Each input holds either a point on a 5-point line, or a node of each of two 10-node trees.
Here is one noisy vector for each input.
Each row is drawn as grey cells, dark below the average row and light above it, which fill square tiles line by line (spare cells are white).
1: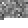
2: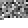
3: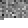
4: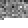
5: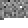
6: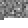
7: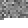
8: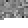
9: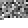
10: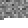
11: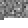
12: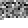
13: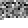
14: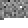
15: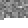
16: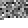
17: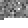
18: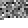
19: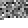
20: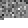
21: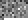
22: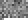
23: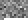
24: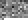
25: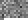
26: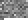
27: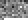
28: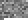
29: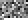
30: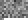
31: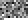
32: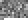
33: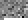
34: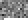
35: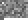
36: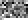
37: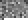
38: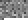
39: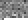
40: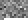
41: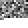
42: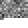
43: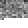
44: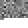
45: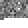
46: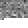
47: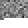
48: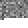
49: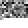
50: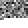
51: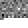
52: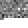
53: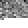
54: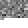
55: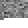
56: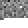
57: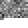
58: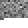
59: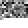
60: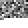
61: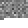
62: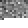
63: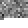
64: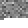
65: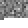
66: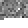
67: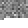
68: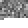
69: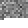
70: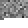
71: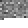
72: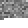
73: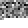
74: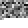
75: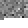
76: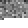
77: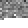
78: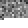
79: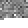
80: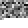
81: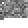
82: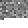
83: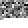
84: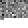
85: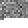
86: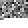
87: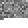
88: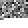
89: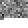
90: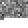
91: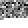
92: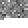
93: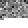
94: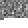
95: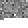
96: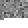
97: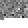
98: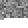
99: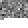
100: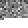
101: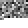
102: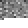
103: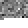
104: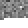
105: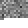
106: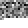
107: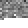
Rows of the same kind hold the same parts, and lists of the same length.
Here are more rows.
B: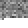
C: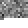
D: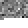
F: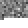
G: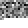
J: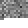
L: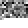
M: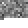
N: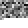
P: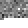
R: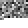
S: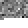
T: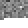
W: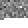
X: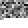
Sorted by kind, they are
B, C, D, F, J, M, P, S, T, W
G, L, N, R, X

